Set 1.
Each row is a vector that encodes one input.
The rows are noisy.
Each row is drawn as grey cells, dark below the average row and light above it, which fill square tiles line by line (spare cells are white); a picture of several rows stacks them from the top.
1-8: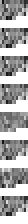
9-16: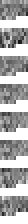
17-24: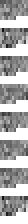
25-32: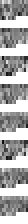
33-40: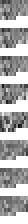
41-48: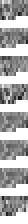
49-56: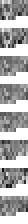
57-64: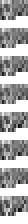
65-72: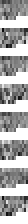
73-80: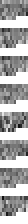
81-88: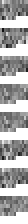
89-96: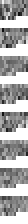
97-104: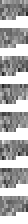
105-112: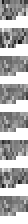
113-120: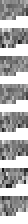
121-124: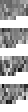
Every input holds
a point on an 11-point line.
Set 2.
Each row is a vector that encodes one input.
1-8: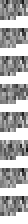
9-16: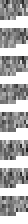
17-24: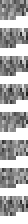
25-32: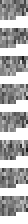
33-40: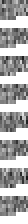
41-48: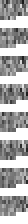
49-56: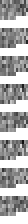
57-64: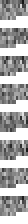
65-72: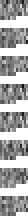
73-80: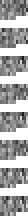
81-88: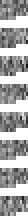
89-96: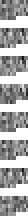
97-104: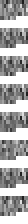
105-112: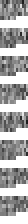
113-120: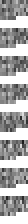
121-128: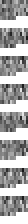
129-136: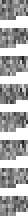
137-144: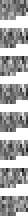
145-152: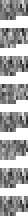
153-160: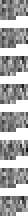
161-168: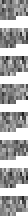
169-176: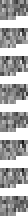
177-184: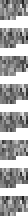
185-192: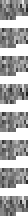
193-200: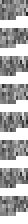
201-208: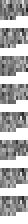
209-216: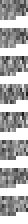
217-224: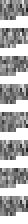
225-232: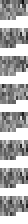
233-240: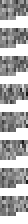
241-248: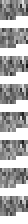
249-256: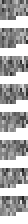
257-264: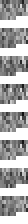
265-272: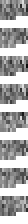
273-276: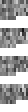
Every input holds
three true/false values.
